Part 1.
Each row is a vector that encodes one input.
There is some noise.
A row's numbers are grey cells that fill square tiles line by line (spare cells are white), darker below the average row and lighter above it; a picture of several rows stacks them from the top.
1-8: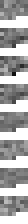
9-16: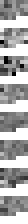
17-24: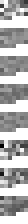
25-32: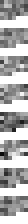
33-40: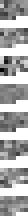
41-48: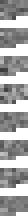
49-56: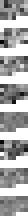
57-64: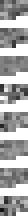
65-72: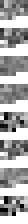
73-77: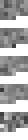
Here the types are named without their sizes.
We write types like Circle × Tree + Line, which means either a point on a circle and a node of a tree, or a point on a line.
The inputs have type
Bool × Line.
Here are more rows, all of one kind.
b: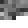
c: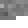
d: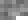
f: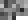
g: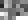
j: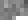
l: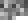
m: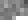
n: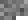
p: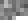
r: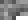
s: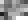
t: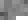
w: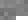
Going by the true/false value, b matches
d, g, l and n.
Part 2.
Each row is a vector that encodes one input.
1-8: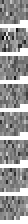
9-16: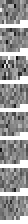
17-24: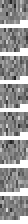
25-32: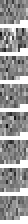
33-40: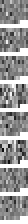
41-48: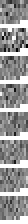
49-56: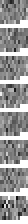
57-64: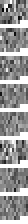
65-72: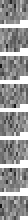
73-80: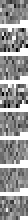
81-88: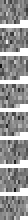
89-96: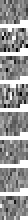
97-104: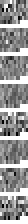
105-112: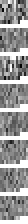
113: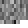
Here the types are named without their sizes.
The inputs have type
Bool × Bool × Bool × Bool + Line.
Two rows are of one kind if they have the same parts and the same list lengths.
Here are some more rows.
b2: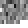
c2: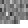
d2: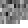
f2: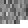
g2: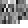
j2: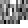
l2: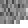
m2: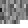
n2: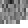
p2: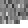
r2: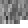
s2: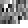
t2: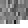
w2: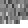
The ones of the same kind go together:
b2, c2, d2, f2, l2, m2, n2, p2, r2, t2, w2
g2, j2, s2

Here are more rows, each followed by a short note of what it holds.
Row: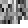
a point on a line
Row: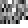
a point on a line
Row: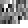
a point on a line
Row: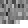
four true/false values
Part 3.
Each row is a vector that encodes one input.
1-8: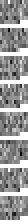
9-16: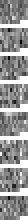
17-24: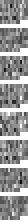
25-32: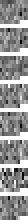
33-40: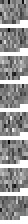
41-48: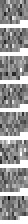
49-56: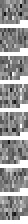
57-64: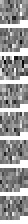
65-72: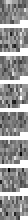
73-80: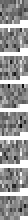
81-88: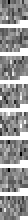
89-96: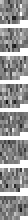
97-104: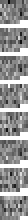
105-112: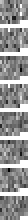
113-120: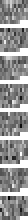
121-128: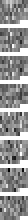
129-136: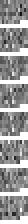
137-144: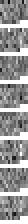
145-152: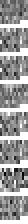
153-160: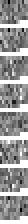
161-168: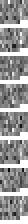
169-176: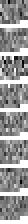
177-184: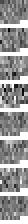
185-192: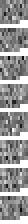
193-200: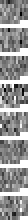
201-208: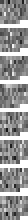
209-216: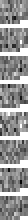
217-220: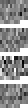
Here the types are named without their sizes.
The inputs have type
List(Line).
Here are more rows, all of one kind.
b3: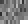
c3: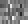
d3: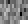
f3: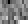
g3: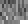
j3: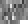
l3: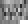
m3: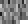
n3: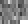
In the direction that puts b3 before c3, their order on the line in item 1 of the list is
f3, m3, d3, g3, b3, n3, c3, j3, l3.
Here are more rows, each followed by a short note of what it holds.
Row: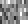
a list of one item
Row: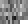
a list of one item
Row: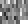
a list of one item
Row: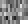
a list of one item
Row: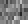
a list of two items
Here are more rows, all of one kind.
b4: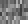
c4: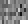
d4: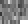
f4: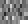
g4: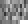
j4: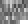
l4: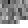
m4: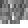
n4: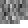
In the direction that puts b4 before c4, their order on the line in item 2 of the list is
j4, m4, d4, n4, f4, b4, l4, g4, c4.
